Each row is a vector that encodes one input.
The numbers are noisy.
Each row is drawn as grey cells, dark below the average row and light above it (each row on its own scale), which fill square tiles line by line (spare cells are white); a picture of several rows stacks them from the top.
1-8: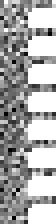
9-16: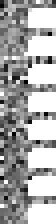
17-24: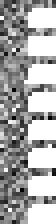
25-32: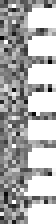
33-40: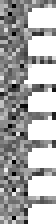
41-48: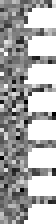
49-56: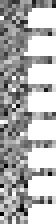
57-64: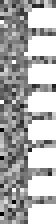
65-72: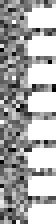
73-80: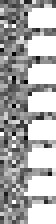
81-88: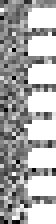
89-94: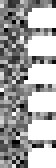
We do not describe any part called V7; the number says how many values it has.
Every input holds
one of 6 labels, together with either a point on a 5-point line, or a value of V7.
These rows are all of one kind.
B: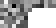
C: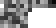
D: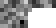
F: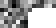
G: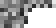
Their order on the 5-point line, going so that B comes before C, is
G, F, B, D, C.
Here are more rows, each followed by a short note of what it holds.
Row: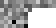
one of 6 labels and a value of V7
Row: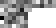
one of 6 labels and a value of V7
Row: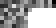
one of 6 labels and a value of V7
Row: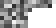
one of 6 labels and a point on a 5-point line
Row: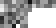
one of 6 labels and a point on a 5-point line
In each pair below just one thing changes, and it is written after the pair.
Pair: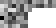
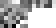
the label
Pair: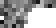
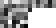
the label
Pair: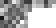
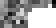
the place on the 5-point line
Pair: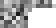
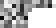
the label
